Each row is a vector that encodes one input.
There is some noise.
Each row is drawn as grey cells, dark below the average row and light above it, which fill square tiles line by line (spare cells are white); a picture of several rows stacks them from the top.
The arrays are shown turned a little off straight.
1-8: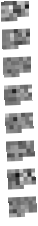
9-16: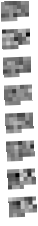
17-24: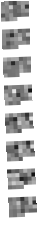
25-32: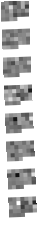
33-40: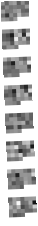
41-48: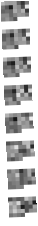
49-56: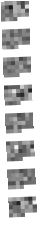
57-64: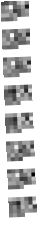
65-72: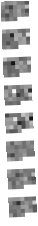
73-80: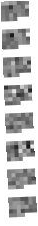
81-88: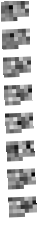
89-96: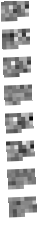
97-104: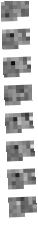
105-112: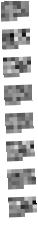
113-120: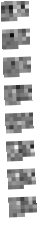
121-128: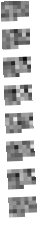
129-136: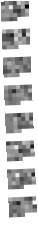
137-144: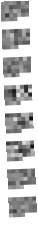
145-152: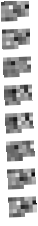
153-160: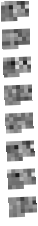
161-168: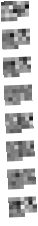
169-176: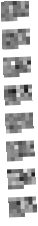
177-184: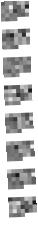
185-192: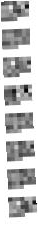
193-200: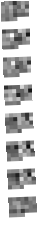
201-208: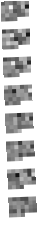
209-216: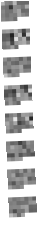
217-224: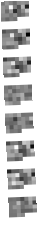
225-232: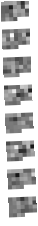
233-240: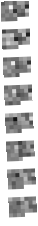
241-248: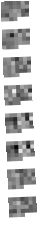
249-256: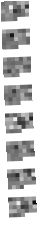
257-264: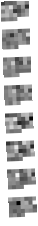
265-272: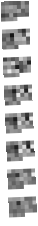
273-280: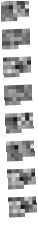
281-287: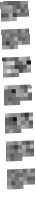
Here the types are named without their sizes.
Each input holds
a point on a line.
